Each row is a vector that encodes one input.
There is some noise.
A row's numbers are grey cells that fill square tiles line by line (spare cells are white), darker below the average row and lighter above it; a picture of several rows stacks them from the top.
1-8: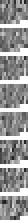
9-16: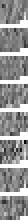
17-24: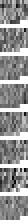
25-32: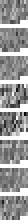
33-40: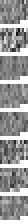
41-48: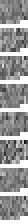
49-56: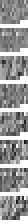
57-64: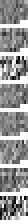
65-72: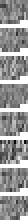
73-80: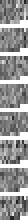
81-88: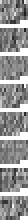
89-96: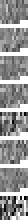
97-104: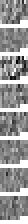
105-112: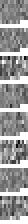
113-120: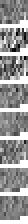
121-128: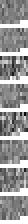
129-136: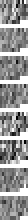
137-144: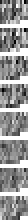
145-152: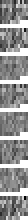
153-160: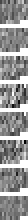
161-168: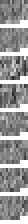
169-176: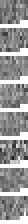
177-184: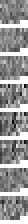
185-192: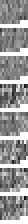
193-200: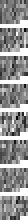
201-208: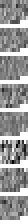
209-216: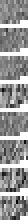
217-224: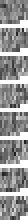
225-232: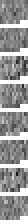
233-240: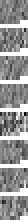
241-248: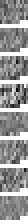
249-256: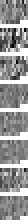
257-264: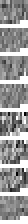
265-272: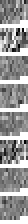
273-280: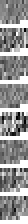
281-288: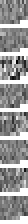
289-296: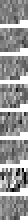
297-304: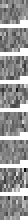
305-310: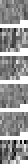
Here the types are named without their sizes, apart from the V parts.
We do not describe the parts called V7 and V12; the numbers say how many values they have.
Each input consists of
a point on each of two lines, together with either a fixed value, or three true/false values, a value of V7 and a value of V12.
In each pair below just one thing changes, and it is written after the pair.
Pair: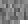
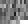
the value of V7
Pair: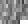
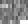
the value of V12
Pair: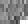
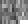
the value of V7
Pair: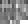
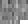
the place on one of the two lines
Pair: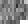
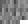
the place on one of the two lines
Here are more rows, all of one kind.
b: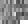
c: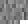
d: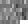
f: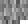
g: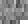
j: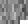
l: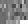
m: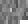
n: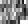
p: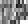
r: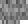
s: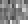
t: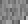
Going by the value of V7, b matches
j, n and r.
